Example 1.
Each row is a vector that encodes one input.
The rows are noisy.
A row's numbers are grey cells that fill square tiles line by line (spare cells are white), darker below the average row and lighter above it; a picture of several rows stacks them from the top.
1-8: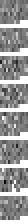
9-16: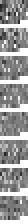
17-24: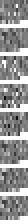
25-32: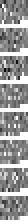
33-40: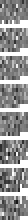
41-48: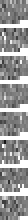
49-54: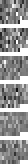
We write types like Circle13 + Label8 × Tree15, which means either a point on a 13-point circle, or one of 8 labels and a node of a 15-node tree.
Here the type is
Tree10 + Unit.
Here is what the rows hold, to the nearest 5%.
About 10% of them hold a fixed value. The rest hold a node of a 10-node tree.
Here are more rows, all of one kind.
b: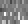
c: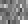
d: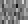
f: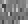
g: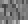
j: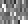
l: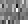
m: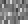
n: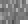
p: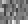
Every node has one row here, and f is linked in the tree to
g and m.
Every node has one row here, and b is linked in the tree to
c.
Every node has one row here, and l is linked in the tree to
d, j and n.
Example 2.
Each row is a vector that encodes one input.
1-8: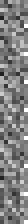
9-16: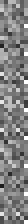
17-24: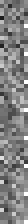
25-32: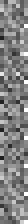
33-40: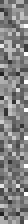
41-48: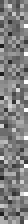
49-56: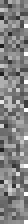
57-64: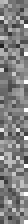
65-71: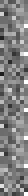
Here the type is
Circle13.
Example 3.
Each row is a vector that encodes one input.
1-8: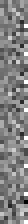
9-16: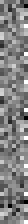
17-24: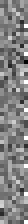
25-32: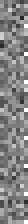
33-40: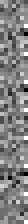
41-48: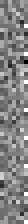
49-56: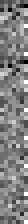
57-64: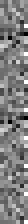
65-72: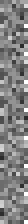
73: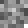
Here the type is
Line11.
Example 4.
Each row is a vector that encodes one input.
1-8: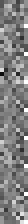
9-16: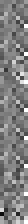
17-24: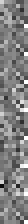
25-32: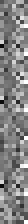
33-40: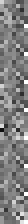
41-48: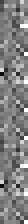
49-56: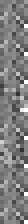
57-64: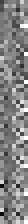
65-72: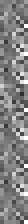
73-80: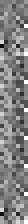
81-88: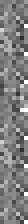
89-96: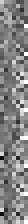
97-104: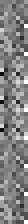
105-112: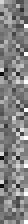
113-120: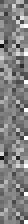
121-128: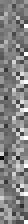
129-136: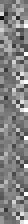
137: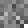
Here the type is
Line6.
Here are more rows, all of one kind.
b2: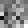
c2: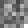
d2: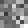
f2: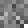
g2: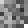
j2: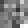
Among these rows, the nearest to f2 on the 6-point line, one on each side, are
c2 and g2.
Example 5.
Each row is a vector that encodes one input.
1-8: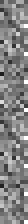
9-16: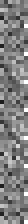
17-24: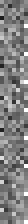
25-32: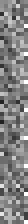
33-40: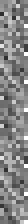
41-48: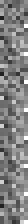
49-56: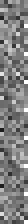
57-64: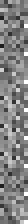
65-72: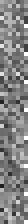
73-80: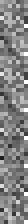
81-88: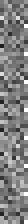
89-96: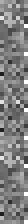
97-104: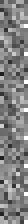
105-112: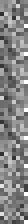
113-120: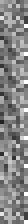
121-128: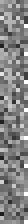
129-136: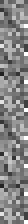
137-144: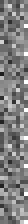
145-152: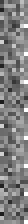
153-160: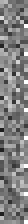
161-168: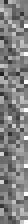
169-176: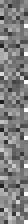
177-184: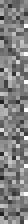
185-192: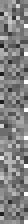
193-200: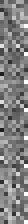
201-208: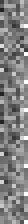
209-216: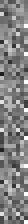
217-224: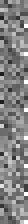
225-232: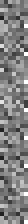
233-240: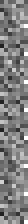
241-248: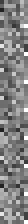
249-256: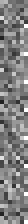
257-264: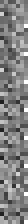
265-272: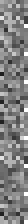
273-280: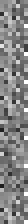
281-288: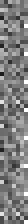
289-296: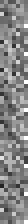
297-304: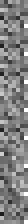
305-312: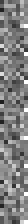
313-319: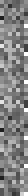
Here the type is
Circle13.
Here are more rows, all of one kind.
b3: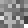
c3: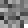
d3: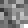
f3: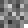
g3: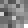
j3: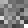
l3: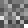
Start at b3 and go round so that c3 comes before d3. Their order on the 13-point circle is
b3, c3, g3, d3, f3, l3, j3.
